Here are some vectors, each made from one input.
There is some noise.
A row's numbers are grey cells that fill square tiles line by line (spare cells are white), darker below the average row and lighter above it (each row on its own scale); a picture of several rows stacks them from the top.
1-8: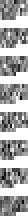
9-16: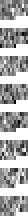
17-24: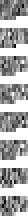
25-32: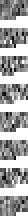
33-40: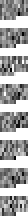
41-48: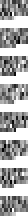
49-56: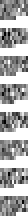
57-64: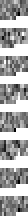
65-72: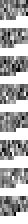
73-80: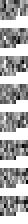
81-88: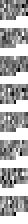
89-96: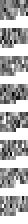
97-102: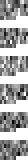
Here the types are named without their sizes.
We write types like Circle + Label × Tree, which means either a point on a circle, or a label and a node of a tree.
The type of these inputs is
(Bool × Bool × Bool × Bool + Line) × Line.
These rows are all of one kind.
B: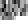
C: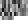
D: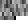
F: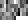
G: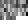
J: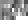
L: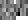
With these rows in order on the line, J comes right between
B and G.
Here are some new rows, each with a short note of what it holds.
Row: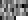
a point on a line and four true/false values
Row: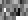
a point on a line and four true/false values
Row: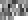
a point on each of two lines
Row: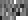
a point on a line and four true/false values
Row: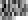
a point on a line and four true/false values
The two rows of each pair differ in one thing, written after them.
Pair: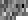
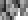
the place on the line
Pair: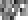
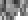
one of the four true/false values
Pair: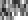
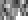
the place on the line
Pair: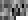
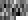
the place on the line
